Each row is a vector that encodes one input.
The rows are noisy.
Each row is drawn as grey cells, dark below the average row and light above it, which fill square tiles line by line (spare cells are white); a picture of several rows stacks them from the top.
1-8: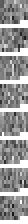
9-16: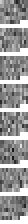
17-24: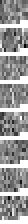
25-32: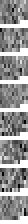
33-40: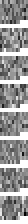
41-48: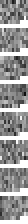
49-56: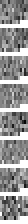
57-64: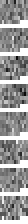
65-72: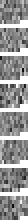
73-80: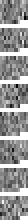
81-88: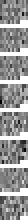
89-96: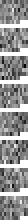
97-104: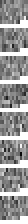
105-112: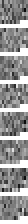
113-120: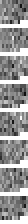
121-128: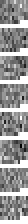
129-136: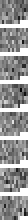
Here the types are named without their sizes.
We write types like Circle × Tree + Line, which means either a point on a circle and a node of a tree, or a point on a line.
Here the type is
(Circle + Unit) × List(Line).
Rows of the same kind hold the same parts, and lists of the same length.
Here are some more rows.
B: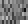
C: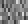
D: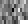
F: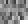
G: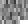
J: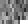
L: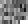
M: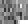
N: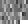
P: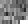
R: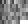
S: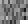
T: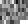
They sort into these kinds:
B, S
C, M
D
F, G
J, L, P, T
N, R

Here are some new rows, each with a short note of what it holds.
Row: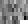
a list of one item
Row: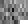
a list of one item
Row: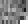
a point on a circle, together with the empty list
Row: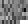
the empty list
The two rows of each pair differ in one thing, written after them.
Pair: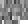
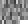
the place on the line in item 2 of the list
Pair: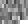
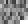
the place on the line in item 2 of the list
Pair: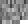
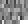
the place on the line in item 1 of the list
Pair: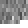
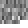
the place on the circle
